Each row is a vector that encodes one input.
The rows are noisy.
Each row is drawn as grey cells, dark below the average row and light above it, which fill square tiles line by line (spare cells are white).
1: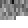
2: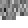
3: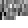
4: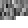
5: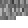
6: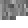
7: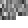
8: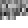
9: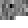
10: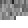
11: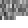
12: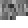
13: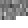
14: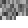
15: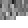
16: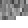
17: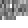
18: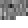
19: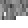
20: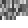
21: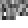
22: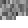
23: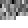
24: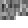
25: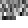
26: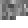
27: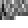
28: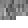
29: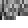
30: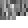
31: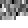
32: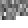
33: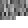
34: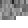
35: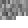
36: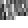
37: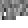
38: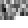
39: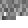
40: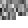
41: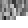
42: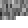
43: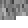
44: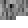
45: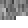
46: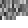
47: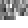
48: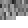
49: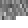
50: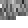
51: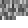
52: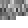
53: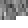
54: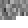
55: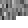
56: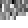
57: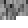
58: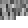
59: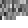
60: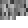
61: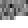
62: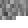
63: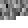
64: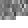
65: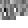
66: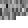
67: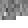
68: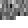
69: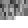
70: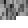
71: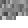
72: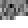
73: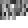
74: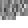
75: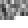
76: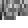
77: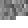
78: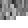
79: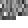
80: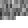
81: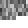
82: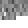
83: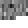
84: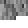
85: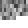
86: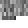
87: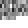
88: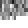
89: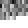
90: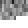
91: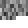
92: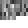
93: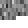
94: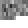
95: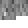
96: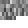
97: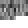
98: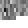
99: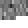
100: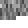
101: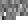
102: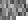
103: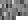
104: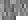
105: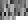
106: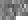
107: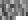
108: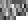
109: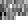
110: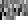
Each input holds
a point on an 8-point line and a true/false value.
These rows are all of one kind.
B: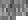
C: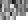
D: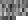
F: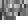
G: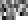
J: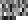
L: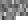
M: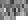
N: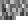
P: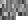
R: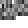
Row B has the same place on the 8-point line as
D, J, M and P.
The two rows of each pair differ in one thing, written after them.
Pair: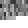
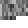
the place on the 8-point line
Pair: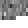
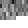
the place on the 8-point line
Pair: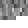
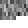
the true/false value
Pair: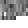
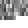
the place on the 8-point line
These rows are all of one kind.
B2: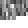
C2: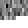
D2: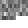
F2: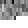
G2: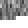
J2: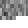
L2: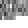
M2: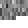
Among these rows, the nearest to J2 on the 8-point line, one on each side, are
G2 and L2.
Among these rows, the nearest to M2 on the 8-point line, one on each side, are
C2 and G2.
